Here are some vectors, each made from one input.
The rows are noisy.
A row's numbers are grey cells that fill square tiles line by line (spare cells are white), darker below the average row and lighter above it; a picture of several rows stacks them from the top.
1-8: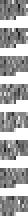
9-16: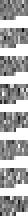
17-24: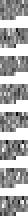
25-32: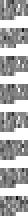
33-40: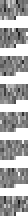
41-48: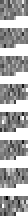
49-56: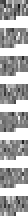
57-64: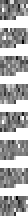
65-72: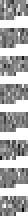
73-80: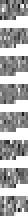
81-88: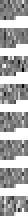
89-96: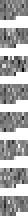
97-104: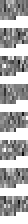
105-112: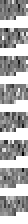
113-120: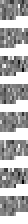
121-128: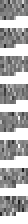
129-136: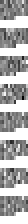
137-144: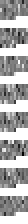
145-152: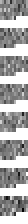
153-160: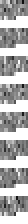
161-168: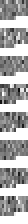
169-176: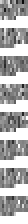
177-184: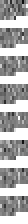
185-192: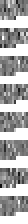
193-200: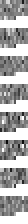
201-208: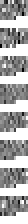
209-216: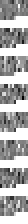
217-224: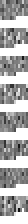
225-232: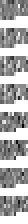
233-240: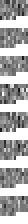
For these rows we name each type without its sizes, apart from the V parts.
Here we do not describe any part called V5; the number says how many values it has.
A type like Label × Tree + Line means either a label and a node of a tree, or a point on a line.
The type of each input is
Bool × (Line + V5).
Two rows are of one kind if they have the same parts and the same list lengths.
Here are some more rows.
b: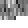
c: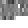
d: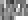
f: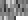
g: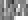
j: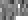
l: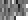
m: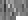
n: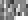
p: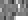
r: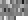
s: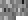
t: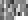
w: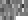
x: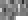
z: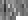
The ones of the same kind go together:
b, c, d, f, g, j, m, n, p, r, s, t, w, x, z
l

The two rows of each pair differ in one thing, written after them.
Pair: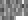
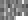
the place on the line
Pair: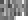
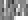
the true/false value
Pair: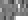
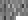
the true/false value
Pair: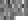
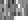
the true/false value
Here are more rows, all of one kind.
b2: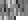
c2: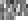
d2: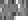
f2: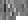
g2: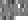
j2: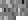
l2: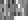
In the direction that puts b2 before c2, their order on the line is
b2, j2, f2, d2, g2, l2, c2.
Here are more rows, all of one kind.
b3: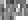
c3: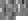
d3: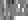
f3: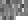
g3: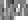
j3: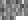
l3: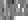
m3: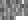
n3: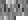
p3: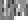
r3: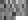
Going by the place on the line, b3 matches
g3, j3, m3 and p3.
